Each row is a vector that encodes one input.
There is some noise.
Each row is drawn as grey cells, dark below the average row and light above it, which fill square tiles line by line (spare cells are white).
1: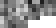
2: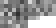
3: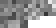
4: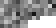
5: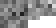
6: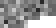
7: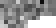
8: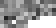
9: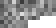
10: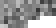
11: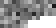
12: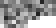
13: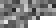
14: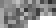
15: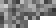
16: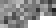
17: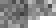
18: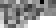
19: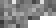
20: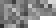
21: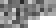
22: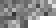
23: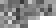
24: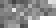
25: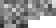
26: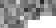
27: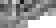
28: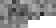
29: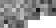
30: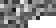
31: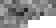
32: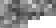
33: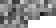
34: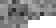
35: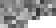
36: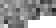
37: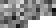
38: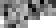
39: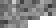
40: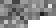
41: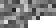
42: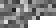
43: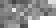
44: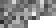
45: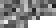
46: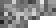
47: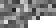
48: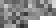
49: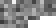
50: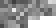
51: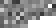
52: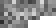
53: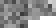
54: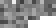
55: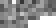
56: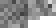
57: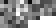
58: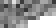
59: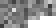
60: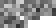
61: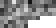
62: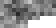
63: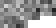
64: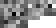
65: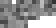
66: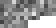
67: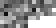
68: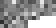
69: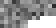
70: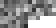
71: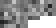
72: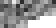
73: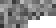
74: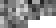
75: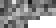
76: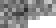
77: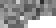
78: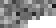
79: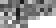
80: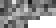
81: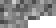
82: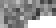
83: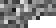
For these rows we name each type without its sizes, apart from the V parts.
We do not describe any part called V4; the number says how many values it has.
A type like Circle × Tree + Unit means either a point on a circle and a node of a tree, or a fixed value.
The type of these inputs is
List(Line) × V4.
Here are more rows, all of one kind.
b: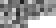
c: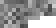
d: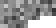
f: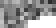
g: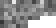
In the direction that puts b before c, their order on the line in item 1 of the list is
g, b, c, d, f.
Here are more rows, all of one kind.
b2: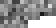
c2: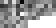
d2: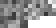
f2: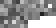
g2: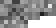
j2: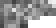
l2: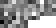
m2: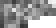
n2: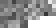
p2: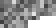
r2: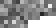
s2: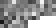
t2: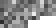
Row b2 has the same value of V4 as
f2, g2 and r2.
